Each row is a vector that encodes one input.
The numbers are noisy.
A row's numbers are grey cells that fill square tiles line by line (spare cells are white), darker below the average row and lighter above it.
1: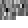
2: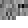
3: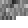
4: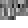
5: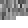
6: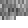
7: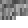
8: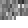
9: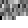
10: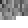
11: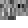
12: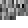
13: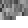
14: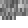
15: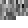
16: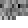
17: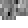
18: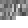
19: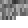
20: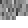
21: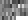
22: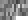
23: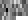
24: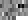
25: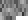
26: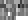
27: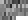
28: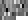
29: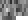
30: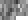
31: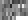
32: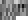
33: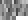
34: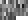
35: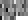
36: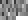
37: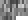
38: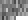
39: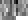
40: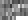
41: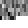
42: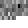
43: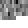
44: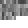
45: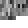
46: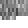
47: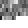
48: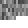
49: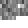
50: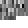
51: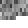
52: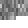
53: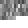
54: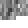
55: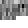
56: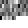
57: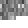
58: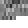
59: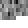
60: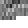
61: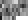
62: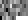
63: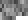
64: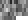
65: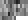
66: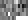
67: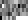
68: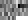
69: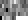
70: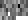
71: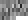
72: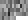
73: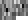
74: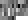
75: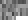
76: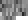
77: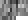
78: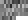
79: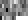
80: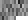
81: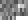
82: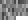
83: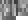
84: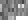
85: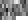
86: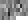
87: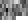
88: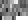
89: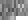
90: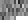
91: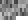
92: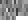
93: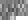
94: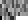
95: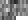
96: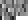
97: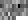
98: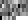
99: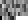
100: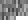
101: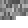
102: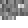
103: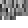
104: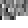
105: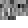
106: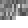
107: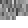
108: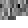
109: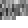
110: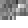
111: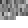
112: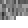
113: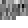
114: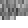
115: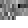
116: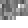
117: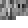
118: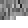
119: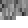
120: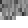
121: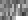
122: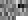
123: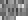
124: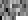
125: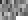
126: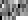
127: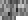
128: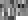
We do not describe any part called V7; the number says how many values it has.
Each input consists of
a point on a 9-point circle, together with either a point on a 9-point line, or a value of V7.
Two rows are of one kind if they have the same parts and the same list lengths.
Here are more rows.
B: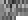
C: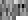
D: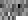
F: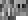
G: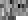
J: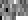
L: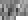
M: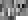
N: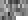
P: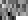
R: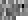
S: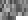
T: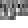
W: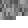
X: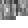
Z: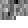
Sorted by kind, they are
B, L, N, S, W, X, Z
C, D, F, G, J, M, P, R, T

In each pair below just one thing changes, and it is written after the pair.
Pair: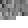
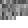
the value of V7
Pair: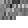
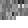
the place on the 9-point circle
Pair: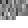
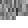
the place on the 9-point circle
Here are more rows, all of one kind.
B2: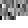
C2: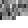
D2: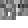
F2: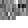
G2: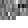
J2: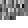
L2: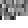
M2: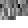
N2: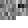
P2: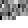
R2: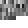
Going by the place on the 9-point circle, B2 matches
J2, L2 and M2.
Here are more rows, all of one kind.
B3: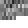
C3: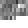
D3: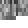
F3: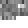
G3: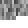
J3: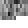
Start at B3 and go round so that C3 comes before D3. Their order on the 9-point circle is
B3, C3, F3, G3, J3, D3.
